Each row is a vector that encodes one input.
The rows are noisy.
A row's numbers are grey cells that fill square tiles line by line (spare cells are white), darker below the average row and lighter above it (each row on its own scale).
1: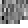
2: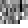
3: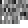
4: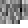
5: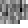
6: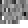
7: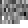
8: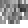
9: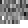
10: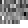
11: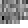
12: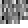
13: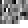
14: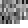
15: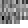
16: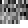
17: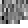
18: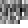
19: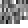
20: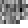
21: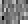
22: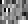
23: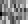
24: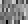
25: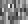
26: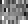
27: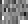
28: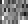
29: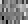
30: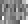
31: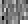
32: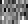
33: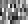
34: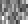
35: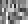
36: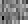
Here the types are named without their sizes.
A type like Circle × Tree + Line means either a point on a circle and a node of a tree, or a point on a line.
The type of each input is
Bool × Bool × Bool × Line × Line.
